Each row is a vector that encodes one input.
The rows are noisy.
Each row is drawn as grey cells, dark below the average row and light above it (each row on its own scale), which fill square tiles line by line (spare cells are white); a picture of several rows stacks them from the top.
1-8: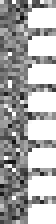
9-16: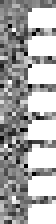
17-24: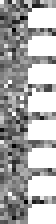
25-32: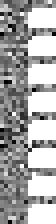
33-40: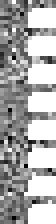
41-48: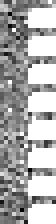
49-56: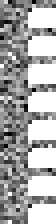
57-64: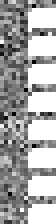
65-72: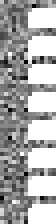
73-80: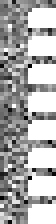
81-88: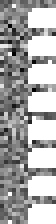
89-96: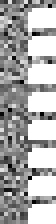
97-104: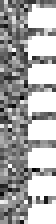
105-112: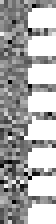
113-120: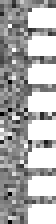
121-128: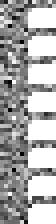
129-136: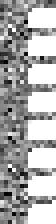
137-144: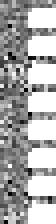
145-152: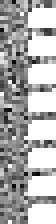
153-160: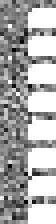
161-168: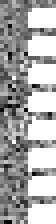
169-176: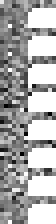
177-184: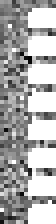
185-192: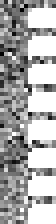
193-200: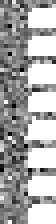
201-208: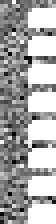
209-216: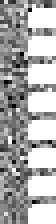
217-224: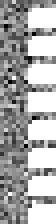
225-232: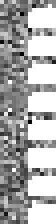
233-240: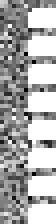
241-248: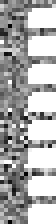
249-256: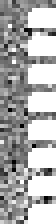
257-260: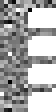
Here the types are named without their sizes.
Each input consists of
a point on a line, together with either a point on a line, or a node of a tree.
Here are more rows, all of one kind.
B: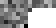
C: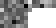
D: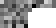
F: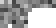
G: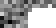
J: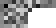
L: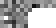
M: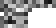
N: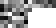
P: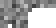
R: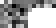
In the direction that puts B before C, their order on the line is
N, F, P, M, G, R, L, B, D, C, J.
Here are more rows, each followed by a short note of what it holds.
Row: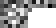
a point on each of two lines
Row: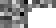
a point on a line and a node of a tree
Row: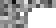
a point on each of two lines
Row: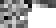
a point on each of two lines
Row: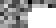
a point on each of two lines
